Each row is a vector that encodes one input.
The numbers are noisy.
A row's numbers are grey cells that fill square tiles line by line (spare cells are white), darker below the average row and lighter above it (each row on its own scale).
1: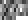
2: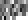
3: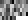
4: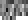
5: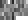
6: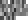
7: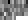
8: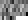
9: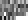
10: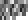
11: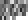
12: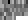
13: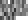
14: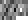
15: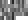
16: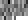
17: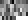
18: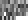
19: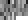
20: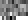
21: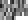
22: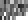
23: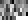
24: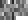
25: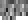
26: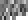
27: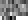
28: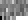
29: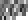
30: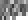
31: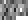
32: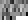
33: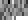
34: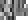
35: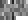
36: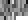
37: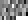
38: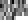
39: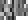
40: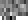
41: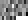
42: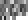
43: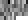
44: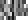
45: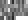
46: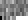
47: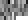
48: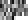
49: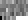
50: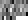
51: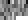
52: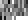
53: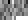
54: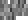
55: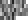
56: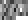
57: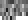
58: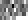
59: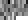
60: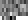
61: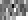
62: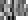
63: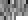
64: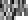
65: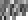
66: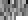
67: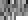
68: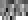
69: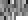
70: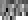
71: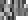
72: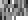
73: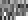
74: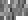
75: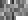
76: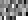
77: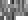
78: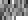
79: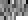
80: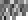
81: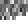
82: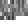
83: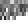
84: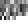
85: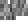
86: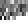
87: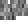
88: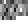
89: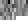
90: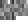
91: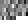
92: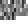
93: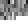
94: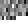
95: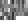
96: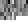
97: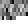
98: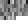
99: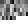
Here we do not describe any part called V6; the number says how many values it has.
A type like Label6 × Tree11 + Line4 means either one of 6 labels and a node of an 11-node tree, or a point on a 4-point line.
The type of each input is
Bool × (Tree7 + V6).
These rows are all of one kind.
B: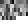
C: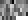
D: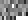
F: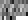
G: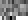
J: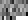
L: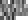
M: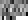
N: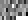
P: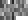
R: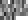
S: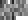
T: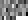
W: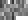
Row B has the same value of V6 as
C, P, S and W.
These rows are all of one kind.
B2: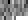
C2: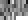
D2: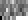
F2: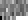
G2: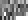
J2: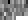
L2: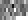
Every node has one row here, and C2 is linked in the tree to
B2 and L2.
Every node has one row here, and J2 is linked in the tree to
B2 and G2.
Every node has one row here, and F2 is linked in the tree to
D2.
